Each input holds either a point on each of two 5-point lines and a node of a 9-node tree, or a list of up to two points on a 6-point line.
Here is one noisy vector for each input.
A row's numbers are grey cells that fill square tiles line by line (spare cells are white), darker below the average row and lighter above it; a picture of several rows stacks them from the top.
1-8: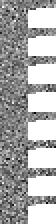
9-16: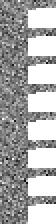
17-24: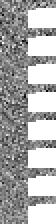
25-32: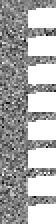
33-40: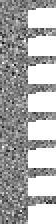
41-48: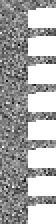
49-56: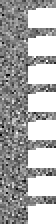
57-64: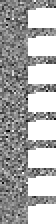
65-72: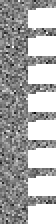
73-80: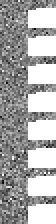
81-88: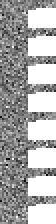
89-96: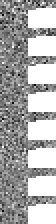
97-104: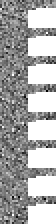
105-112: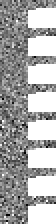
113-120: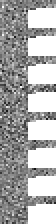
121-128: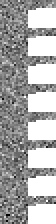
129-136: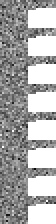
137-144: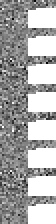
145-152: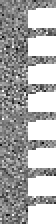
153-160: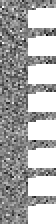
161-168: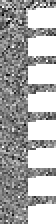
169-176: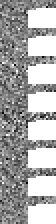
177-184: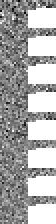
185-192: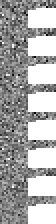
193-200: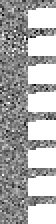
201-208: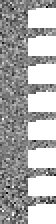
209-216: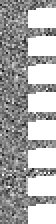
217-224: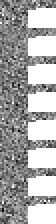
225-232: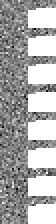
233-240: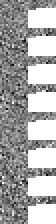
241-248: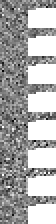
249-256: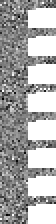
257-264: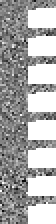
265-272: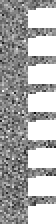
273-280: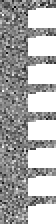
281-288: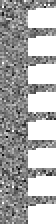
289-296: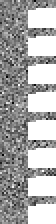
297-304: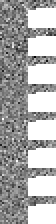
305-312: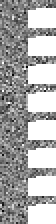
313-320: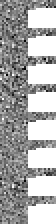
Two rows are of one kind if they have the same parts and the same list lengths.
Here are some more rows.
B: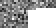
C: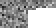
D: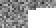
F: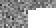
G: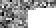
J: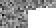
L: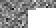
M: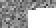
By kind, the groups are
B, L
C, J, M
D, F
G

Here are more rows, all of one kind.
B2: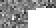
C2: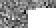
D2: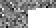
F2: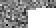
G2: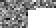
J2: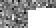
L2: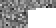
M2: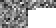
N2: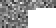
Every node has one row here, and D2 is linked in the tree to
G2 and L2.
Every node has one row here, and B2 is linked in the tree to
J2.
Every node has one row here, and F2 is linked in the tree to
C2 and L2.
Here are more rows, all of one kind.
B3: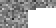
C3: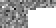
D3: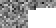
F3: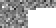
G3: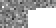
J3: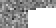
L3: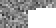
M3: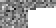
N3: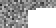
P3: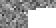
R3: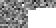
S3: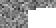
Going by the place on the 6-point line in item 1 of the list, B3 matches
N3 and P3.
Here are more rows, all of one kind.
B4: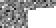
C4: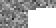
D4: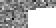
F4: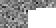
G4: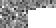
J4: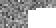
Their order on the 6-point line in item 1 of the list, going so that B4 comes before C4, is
B4, G4, D4, C4, J4, F4.
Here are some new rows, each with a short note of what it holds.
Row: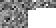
a point on each of two 5-point lines and a node of a 9-node tree
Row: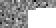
a list of one item
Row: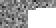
a list of one item
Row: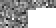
a point on each of two 5-point lines and a node of a 9-node tree
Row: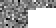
a point on each of two 5-point lines and a node of a 9-node tree
